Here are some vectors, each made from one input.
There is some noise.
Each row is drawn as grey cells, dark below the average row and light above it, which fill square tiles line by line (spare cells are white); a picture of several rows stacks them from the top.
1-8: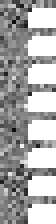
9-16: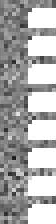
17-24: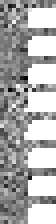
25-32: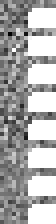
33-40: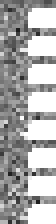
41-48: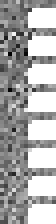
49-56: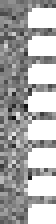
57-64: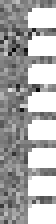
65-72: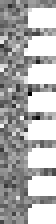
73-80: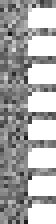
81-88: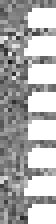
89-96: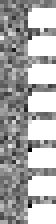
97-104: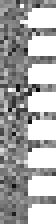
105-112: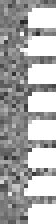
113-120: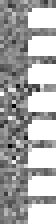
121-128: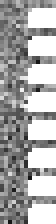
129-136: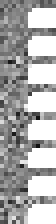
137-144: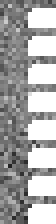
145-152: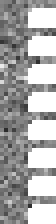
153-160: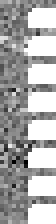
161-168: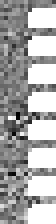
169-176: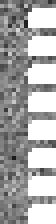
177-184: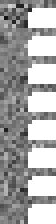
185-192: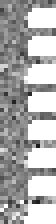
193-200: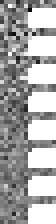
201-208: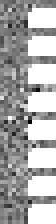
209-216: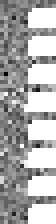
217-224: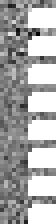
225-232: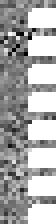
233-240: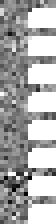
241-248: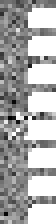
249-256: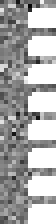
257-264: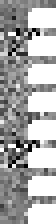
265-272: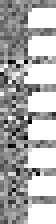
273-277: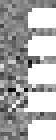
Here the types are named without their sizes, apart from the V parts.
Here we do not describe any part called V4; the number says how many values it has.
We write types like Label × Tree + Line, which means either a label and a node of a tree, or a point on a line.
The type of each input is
(Circle × (Tree + V4) + Line) × Label.
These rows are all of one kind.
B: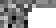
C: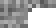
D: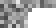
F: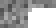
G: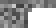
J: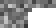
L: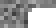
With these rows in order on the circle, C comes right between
B and D.
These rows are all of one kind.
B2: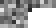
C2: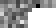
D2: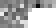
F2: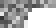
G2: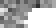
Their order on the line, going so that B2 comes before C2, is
F2, B2, G2, D2, C2.
